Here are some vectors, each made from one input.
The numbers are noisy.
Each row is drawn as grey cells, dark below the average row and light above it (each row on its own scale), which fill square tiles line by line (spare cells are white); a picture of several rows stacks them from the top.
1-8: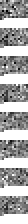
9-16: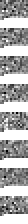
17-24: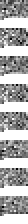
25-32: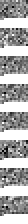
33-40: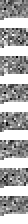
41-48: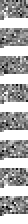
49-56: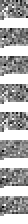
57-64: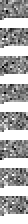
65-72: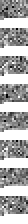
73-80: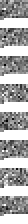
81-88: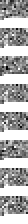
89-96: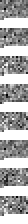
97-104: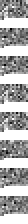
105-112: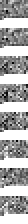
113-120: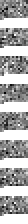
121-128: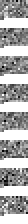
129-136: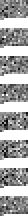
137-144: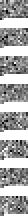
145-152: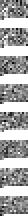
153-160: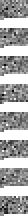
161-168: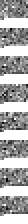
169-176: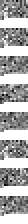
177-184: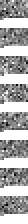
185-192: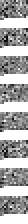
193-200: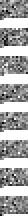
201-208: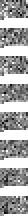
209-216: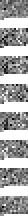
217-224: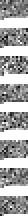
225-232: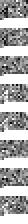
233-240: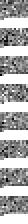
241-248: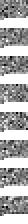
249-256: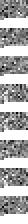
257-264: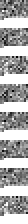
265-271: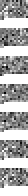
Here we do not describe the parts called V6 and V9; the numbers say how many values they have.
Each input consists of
a true/false value, together with either one of 10 labels and a point on an 11-point line, or a point on a 7-point line, a value of V6 and a value of V9.
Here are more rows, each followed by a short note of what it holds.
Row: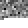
a point on a 7-point line, a true/false value, a value of V6 and a value of V9
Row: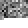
one of 10 labels, a point on an 11-point line and a true/false value
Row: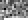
a point on a 7-point line, a true/false value, a value of V6 and a value of V9
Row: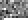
one of 10 labels, a point on an 11-point line and a true/false value
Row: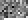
one of 10 labels, a point on an 11-point line and a true/false value
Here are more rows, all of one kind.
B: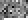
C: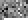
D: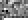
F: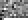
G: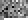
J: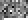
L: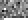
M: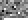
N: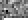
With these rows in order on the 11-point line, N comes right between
B and F.
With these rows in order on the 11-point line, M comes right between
B and J.
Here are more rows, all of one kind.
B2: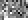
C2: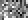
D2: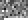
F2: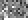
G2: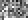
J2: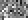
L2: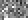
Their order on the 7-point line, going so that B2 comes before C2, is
G2, L2, J2, F2, D2, B2, C2.
